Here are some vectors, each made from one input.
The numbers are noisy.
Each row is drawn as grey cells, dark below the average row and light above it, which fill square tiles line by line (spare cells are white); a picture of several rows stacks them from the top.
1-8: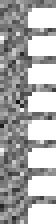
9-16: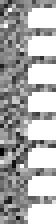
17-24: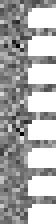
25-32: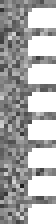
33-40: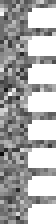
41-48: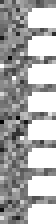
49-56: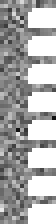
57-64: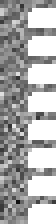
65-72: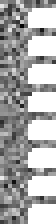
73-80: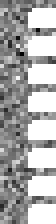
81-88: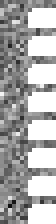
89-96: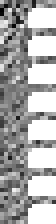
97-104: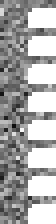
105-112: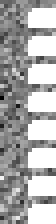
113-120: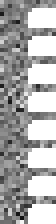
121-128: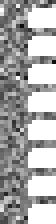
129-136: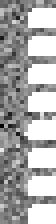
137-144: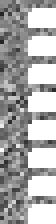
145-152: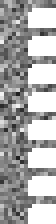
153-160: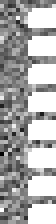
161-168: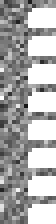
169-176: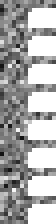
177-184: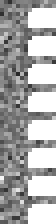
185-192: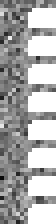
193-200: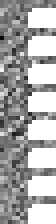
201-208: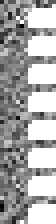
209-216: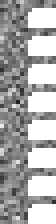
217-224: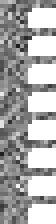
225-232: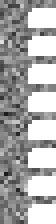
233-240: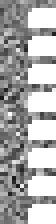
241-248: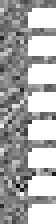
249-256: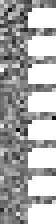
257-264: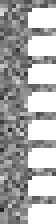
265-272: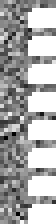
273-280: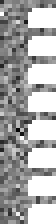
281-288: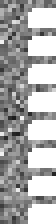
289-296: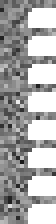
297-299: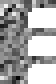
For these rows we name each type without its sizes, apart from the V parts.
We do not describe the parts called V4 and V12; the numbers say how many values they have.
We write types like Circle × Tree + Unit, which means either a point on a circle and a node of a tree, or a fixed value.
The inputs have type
List(Line) + V4 × V12.
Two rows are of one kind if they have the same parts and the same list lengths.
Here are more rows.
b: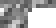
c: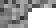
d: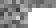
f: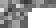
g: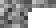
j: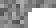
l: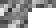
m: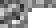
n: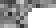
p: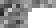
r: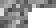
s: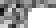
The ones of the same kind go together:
b, l, r
c, d, j, n, p, s
f, m
g

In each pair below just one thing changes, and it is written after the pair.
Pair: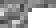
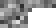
the place on the line in item 2 of the list
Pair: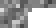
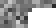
the place on the line in item 2 of the list
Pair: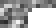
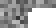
the place on the line in item 1 of the list
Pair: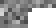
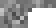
the place on the line in item 1 of the list
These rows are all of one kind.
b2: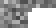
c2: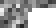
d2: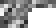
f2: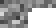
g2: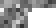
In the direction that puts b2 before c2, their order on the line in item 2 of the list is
d2, b2, c2, f2, g2.
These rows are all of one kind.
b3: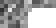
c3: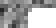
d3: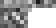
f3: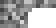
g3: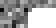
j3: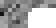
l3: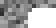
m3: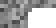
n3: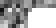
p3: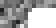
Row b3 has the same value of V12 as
d3, f3, n3 and p3.
